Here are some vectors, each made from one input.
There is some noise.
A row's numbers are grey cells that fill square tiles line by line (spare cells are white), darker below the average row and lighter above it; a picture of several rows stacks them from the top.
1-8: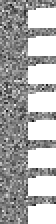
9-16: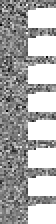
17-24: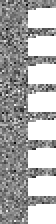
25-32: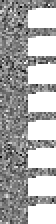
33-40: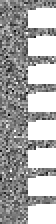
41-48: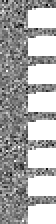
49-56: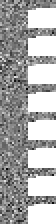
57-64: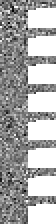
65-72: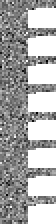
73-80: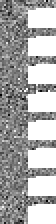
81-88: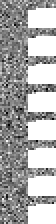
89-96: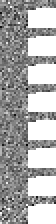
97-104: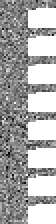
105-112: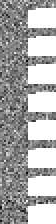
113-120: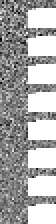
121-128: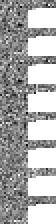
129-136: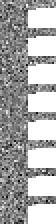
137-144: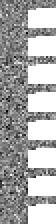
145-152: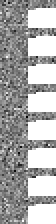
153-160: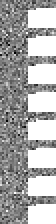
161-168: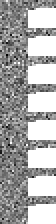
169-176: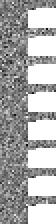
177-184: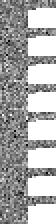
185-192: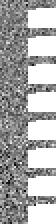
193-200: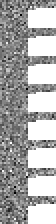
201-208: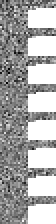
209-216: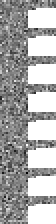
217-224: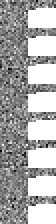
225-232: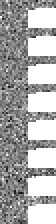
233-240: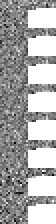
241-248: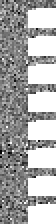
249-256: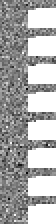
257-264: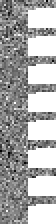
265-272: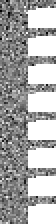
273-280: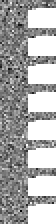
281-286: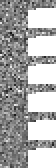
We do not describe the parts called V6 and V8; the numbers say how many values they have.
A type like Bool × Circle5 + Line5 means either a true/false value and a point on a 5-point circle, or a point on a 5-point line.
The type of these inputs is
Bool × Circle9 + V6 × V8.
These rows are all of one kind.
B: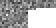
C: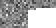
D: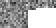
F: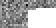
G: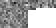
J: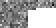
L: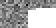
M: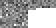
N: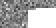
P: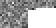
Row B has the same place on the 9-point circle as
D and G.
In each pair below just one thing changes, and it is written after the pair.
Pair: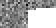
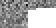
the place on the 9-point circle
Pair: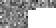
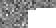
the true/false value
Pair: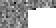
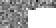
the place on the 9-point circle
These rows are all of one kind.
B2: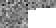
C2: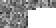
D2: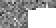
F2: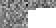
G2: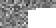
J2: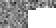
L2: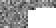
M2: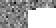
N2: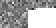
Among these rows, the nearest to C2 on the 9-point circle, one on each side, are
J2 and L2.
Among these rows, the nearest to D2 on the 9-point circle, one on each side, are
M2 and N2.
